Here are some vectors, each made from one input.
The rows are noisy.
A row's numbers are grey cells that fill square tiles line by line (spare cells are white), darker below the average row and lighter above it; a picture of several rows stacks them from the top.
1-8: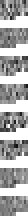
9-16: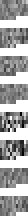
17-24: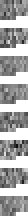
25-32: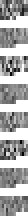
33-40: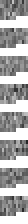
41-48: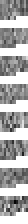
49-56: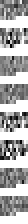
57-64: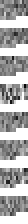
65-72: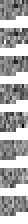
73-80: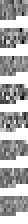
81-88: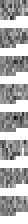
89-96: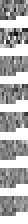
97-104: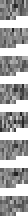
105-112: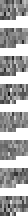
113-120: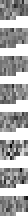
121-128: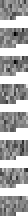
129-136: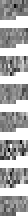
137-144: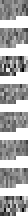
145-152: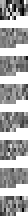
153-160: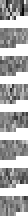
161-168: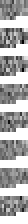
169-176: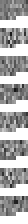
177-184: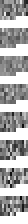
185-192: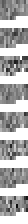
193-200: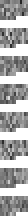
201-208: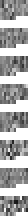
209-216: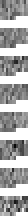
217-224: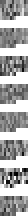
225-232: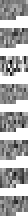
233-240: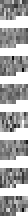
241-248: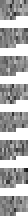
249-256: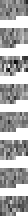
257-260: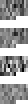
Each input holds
a point on an 18-point circle and a node of a 16-node tree.
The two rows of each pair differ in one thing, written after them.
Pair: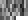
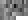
the place on the 18-point circle
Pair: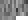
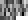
the node of the tree
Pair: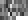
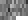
the place on the 18-point circle
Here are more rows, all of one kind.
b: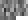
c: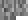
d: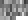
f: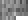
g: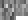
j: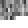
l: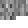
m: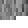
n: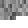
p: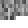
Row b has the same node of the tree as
c, g, j and l.
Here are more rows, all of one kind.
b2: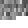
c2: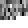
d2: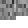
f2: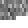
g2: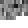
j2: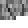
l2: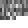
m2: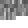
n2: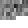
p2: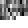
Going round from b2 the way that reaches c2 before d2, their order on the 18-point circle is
b2, j2, n2, p2, c2, g2, f2, l2, m2, d2.
